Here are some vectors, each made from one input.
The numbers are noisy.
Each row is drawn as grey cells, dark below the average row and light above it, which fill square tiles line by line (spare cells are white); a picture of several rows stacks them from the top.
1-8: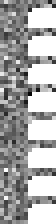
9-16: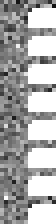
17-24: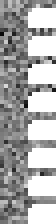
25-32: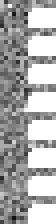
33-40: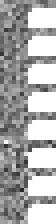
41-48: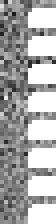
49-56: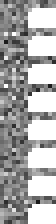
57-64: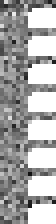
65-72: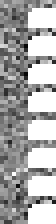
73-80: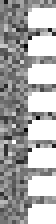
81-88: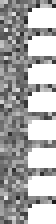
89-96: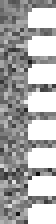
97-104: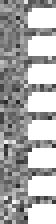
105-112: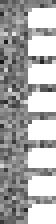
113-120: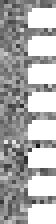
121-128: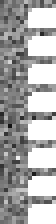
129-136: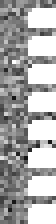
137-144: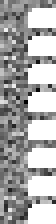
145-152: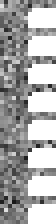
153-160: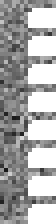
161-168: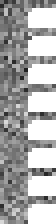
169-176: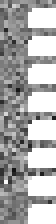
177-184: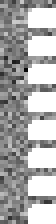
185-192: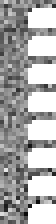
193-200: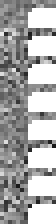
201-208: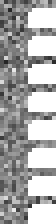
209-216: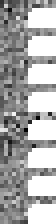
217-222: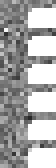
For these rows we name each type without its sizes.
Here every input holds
two labels, together with a list of items, each a point on each of two lines.
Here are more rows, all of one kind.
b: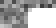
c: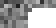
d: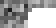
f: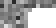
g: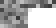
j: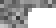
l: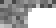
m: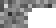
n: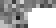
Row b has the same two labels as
g, j and l.
